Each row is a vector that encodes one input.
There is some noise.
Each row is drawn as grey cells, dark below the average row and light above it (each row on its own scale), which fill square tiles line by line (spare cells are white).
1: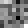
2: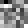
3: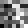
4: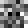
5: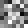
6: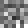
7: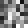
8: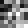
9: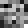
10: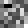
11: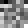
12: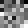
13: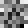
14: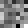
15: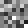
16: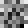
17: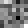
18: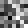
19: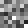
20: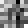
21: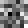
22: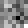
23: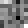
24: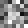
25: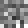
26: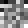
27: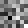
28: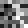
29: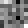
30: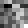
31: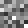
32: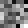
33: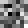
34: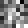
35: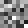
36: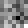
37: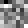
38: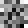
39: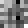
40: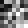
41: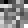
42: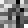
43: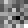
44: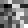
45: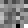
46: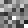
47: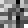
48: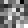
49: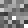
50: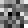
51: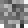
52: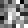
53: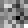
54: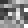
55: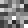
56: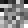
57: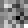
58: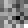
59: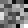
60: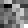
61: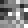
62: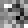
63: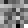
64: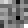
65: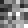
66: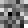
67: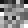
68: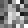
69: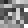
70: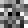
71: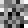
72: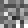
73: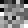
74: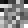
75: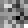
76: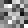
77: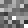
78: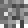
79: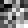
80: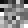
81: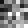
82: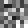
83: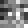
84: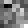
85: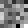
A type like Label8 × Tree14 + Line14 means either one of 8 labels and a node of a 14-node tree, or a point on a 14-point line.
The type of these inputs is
Bool × Label5.
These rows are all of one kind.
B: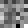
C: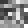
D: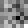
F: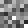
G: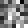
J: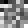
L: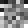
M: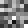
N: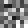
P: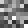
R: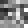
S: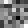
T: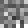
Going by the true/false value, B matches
F, M, P and S.
